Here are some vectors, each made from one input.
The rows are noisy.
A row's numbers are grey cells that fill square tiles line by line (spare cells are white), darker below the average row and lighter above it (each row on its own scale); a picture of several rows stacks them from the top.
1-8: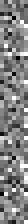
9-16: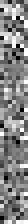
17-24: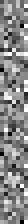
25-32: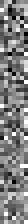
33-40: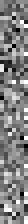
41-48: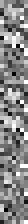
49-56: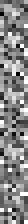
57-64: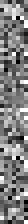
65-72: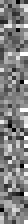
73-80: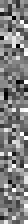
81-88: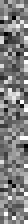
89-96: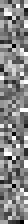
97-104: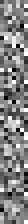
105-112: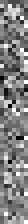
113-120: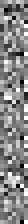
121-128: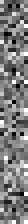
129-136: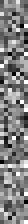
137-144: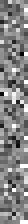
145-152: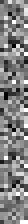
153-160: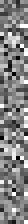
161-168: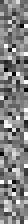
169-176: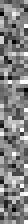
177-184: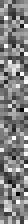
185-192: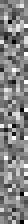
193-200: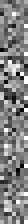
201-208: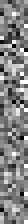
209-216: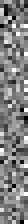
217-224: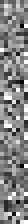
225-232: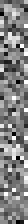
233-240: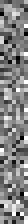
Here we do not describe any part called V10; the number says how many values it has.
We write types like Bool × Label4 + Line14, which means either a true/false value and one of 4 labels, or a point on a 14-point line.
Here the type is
List2(Bool × V10).
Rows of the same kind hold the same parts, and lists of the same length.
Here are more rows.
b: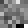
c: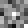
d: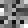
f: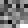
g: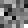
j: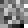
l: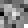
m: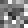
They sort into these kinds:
b, c, j, l
d
f, g, m

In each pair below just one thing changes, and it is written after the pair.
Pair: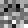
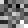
the value of V10 in item 2 of the list
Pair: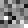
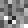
the value of V10 in item 2 of the list
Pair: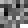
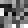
the value of V10 in item 1 of the list
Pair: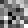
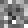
the value of V10 in item 2 of the list
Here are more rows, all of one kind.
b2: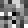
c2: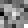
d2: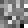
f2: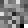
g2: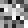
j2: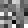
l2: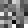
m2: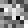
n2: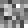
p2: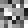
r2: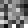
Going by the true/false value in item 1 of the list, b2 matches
f2, j2, l2 and r2.
